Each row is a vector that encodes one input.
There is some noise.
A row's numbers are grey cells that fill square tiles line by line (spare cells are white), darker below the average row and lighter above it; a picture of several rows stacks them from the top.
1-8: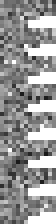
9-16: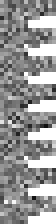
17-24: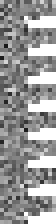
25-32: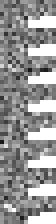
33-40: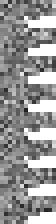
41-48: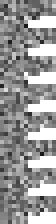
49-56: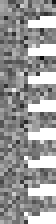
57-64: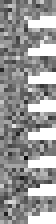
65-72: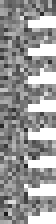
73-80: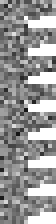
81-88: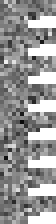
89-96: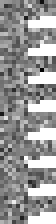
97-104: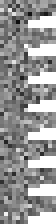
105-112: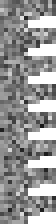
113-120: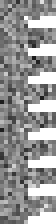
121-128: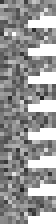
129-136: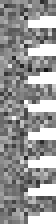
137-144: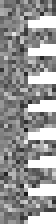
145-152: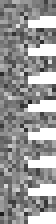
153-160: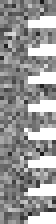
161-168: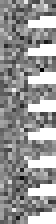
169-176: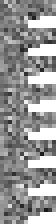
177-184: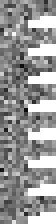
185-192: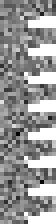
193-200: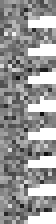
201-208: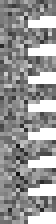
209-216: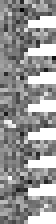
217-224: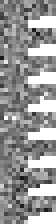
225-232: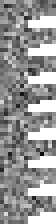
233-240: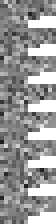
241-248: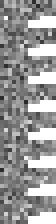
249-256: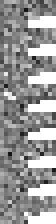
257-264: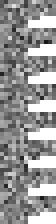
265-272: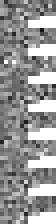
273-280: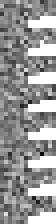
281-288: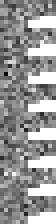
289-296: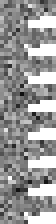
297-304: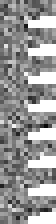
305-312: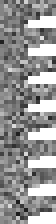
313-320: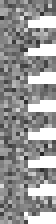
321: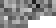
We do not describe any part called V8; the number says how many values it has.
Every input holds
either a point on an 11-point circle, or a point on a 16-point circle, or one of 9 labels and a value of V8, or a point on a 10-point line.
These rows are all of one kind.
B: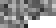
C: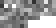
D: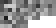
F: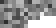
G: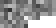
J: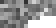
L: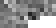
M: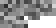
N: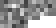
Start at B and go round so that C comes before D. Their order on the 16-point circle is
B, L, C, J, F, N, D, G, M.
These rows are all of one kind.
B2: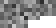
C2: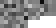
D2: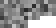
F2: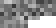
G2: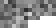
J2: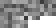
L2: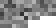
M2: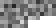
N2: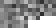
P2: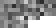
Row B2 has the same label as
F2, M2, N2 and P2.
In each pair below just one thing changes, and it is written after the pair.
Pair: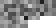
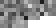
the label
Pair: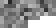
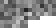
the label
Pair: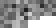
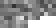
the value of V8
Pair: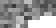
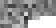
the label
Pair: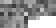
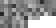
the label
